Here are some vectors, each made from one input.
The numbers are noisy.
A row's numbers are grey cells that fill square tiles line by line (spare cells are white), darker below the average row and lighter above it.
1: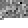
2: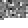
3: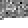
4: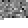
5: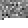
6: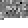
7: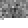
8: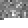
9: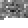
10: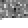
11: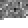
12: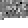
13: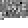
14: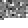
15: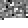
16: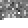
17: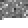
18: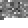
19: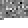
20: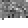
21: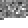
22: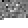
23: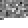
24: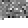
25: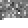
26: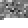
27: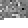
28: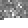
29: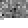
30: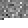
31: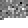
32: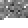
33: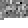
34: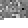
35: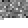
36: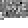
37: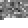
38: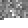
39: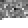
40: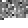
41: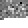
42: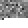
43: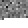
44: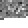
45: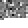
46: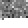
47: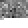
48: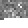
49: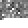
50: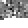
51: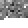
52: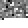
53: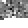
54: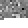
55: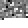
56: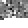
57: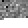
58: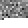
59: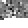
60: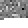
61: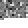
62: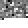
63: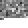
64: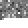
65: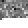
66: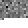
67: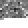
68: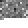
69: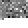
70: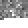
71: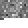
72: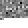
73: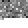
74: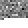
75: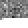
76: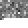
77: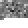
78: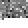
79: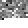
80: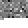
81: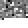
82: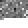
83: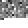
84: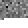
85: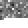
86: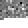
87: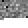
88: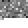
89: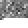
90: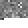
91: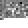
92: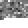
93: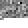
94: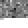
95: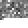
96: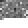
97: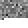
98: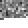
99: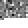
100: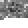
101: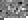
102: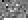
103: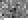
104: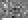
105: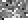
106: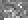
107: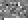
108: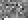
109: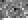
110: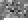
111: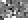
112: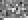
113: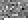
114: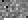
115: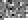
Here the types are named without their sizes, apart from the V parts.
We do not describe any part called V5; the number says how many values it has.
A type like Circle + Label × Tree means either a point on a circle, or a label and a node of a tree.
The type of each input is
(Bool × Circle + Unit) × V5.
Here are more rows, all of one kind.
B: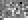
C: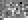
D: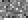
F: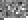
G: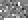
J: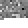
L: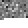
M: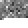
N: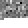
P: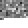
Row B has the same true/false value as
C, F, L and P.
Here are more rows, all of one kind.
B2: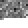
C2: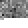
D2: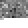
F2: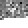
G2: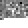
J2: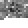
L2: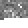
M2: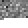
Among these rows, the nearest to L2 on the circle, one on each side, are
B2 and M2.
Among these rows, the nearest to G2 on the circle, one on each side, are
D2 and F2.
